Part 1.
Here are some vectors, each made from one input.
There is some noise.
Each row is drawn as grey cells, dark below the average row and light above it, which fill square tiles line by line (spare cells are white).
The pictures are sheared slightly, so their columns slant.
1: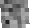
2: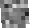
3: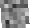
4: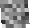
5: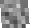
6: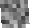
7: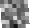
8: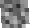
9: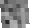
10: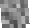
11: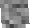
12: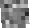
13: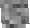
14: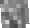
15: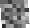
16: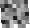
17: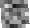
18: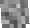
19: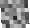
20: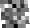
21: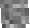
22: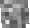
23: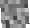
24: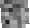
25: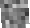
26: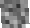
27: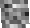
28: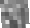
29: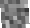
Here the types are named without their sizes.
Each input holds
three true/false values.
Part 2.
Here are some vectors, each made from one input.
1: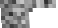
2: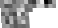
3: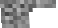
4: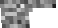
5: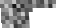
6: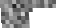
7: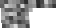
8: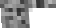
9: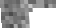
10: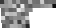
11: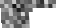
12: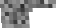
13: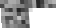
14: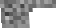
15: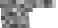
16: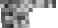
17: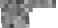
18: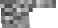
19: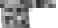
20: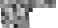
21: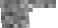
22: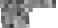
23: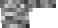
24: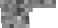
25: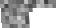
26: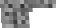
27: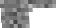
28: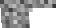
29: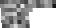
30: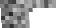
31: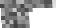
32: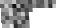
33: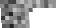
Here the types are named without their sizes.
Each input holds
a point on a line.
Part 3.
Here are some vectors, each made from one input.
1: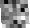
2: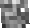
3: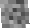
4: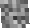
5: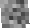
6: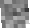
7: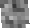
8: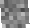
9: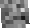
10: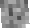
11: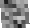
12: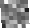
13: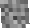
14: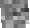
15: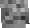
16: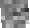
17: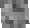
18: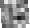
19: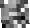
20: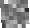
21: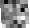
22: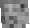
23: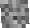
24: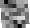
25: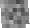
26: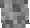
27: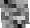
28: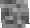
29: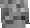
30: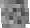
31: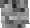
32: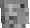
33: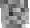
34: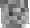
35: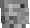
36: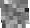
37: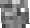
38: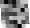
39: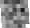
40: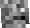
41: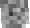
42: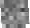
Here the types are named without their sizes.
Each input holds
a label.
